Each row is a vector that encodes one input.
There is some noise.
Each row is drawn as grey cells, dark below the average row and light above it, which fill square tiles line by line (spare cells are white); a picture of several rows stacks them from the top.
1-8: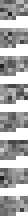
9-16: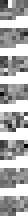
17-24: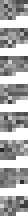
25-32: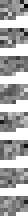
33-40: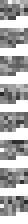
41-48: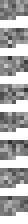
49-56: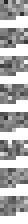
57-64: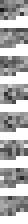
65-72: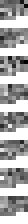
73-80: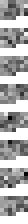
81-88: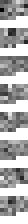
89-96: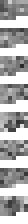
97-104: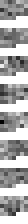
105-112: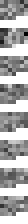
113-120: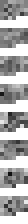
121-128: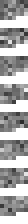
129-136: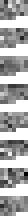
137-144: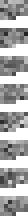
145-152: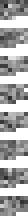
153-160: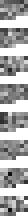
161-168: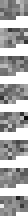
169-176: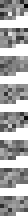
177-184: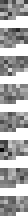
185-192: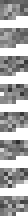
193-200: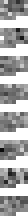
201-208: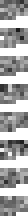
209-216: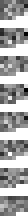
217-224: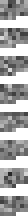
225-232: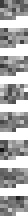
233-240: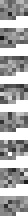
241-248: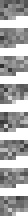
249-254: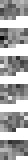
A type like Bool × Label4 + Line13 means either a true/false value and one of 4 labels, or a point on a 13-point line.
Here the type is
Bool × Label8.
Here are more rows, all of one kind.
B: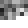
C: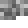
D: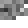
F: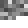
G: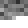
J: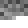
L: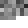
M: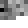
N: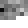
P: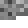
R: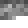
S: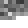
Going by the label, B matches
D, M, N and S.
